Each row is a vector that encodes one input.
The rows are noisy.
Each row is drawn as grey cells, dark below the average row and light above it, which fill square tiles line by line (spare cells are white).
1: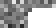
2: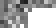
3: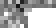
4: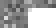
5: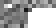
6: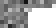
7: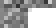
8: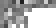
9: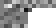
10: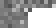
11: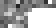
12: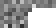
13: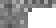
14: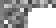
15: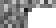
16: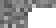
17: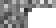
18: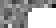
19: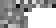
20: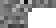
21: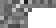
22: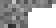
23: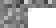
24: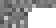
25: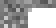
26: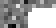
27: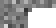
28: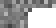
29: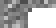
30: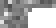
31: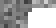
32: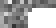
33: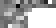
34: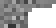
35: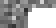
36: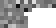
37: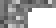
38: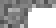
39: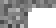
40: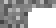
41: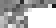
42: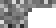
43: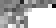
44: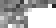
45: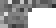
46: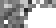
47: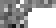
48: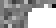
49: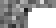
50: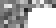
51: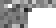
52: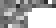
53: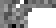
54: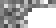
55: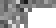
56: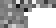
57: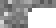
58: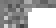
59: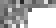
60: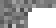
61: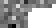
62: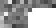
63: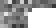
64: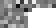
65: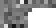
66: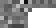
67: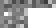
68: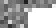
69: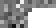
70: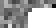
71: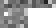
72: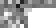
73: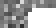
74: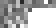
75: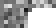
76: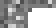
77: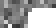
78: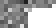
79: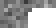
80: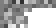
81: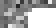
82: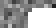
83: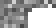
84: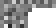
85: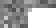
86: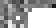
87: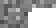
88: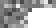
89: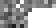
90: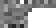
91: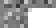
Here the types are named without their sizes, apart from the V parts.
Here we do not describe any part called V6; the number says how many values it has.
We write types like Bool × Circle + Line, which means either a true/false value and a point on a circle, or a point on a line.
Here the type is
Line × (Line + V6).
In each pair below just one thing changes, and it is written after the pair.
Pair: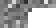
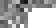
the place on the line
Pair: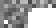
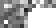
the value of V6
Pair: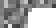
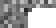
the value of V6
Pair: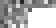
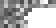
the place on the line
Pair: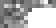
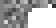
the value of V6
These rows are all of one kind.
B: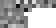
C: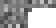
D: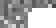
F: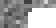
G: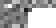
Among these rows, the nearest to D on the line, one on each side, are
B and G.
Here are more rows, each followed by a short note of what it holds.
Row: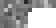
a point on a line and a value of V6
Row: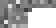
a point on a line and a value of V6
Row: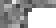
a point on a line and a value of V6
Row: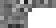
a point on each of two lines
